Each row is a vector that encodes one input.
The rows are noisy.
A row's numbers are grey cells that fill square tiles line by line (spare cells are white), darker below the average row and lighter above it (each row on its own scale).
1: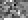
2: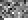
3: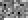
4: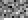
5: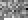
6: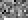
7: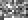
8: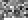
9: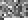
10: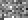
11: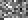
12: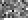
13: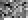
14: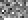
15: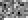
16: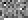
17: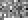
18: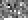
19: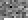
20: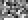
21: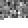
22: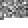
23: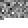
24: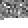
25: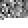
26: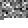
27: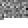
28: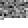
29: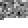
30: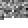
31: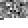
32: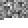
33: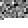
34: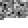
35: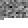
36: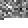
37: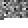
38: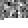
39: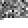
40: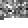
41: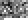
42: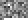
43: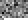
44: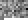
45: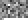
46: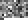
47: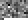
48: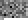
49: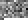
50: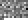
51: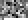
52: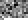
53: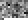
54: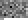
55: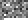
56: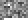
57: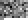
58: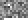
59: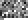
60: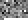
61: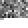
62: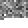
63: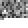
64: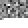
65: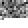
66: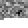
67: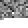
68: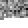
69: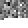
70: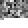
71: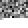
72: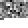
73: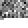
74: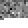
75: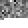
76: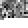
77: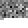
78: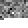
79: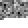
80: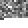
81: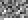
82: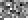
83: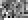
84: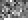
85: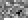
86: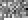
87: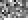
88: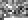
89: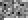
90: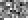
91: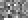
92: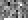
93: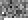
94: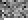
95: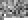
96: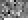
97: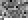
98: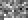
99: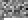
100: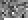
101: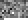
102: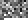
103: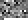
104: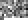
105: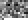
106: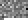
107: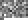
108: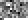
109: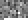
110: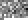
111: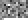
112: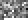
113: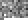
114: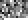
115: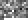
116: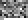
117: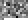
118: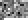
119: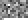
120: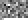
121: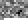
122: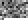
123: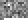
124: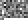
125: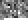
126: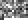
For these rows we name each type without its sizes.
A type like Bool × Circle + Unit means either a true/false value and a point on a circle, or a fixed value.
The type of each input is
(Circle × Line + Label) × (Tree + Unit).
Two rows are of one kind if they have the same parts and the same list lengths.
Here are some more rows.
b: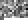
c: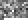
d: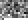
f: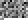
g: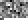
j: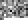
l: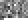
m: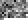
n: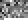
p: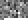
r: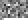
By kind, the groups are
b, c, j
d, n, p
f, m
g, l, r

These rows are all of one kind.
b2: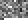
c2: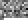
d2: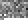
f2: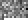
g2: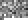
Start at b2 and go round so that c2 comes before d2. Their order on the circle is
b2, f2, c2, d2, g2.
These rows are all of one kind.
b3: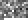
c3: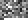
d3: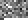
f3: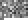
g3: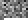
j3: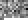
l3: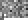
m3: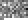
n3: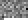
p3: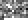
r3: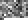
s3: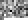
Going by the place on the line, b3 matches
j3 and p3.
